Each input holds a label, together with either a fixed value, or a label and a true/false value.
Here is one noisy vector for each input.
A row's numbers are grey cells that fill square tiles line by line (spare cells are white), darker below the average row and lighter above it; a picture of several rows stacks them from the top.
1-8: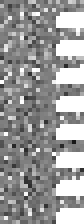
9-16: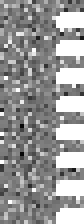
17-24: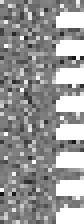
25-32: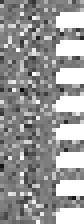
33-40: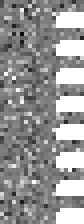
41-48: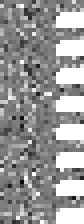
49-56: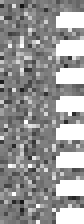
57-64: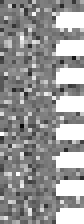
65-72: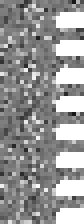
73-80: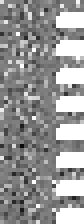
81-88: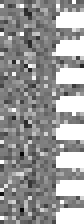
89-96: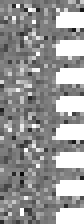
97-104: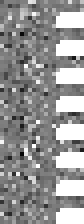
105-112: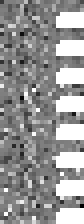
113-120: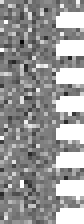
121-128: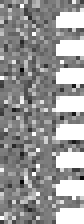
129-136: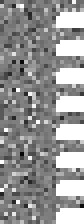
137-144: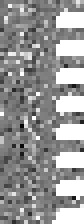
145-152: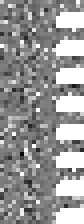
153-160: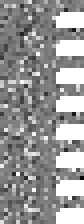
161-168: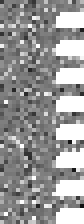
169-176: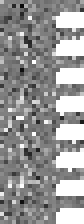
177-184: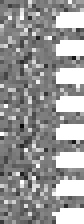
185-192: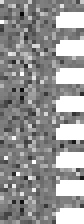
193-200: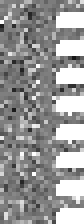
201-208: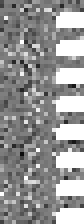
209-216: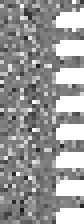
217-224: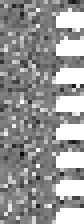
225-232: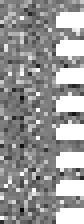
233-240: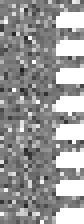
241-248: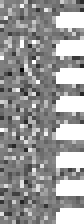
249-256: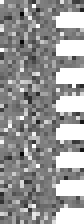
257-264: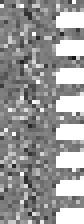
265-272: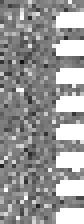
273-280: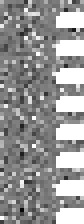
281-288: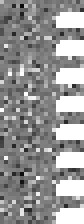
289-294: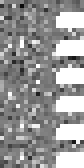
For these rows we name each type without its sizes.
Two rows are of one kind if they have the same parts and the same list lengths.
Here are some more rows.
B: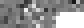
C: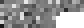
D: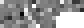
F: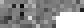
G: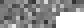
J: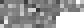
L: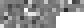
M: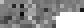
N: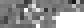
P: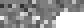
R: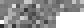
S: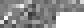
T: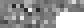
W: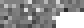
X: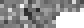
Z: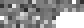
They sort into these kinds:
B, D, F, G, L, M, N, W
C, J, P, R, S, T, X, Z

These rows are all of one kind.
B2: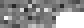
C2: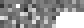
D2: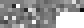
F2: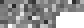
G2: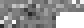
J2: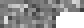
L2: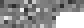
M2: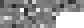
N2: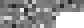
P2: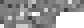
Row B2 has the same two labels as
L2, M2 and N2.
